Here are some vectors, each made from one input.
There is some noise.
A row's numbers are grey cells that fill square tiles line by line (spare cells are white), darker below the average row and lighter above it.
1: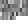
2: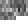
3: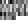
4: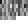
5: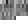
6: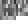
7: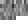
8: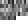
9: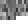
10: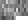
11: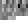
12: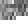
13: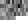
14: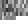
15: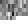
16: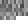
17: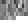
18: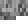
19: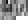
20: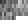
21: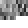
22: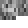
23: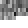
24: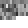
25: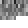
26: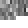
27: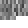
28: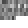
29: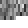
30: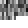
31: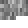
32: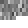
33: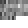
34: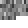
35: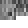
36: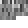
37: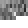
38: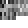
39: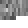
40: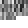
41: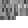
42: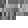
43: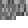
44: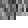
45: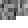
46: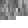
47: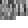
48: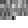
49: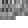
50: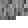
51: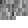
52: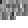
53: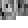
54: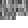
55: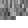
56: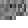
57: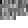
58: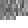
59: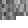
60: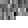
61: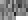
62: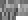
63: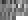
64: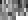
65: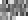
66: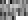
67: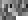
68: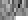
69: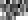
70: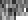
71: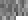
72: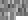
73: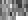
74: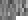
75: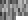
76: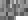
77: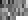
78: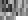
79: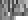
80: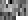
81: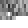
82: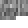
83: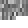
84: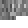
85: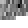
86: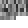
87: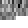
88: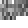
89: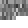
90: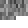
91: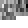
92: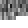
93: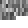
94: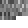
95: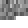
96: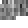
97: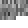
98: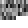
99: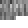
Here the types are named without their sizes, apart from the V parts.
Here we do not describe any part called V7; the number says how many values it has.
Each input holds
a value of V7, together with either a label, or three true/false values.
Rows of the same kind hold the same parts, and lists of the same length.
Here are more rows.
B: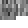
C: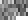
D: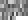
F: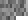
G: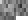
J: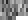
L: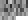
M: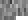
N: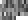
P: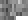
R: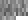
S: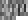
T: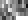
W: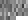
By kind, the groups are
B, C, D, F, G, J, M, P, R, S, W
L, N, T

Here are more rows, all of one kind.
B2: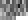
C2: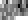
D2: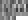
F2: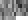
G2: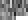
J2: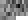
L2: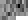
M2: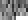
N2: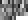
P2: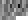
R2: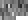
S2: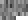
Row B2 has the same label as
C2, J2, L2 and P2.
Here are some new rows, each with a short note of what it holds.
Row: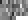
three true/false values and a value of V7
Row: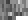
three true/false values and a value of V7
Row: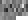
a label and a value of V7
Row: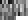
three true/false values and a value of V7
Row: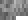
three true/false values and a value of V7
